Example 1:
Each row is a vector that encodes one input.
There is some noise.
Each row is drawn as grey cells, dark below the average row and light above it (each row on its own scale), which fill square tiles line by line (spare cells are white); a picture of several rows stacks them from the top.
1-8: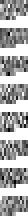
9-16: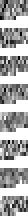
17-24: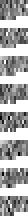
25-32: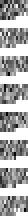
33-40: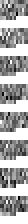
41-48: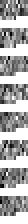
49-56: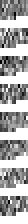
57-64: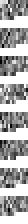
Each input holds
either one of 7 labels, or a node of an 8-node tree.
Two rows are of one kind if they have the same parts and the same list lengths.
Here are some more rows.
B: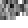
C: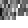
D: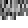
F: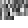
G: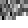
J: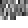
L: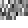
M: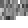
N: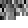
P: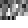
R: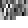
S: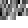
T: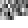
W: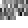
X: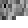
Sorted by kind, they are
B, C, D, G, J, N, P, R, S, X
F, L, M, T, W

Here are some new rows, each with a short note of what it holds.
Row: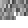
one of 7 labels
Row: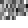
one of 7 labels
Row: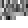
one of 7 labels
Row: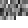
a node of an 8-node tree
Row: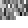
one of 7 labels
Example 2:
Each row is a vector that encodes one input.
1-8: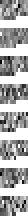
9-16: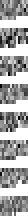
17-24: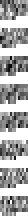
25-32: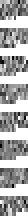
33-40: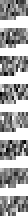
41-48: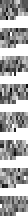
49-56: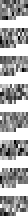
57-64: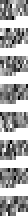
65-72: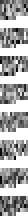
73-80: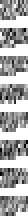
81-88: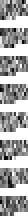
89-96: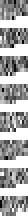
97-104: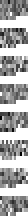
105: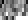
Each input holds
one of 7 labels and a node of a 14-node tree.
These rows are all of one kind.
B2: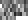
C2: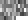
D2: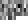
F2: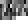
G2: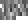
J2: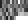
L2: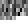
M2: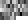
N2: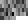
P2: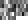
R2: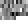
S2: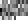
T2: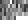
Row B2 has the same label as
F2, G2 and M2.
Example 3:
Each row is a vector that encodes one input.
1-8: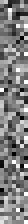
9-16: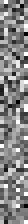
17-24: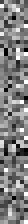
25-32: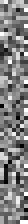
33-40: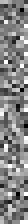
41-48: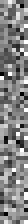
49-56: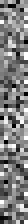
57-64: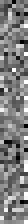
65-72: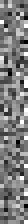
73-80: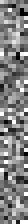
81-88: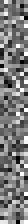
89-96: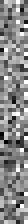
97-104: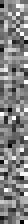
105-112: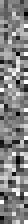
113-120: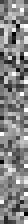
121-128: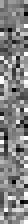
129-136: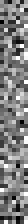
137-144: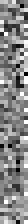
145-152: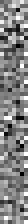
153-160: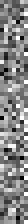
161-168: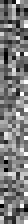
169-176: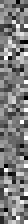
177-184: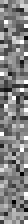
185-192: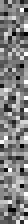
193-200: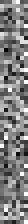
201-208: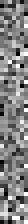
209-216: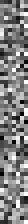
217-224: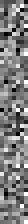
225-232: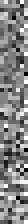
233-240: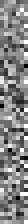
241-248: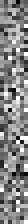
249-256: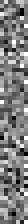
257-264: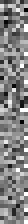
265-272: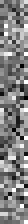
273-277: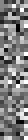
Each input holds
a point on a 16-point line, together with either a fixed value, or three true/false values.
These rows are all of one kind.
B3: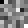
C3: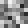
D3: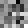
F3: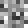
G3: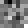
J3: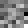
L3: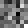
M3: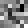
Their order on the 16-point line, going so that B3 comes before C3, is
B3, L3, F3, G3, J3, D3, C3, M3.
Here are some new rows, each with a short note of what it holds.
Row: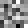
a point on a 16-point line
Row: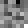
a point on a 16-point line and three true/false values
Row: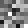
a point on a 16-point line
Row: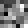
a point on a 16-point line
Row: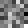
a point on a 16-point line and three true/false values
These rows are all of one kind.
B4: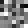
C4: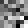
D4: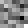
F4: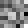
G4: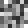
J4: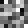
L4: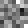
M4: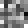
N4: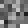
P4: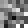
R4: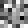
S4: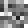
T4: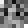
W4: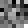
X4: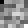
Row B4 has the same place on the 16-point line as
D4, R4, T4 and W4.
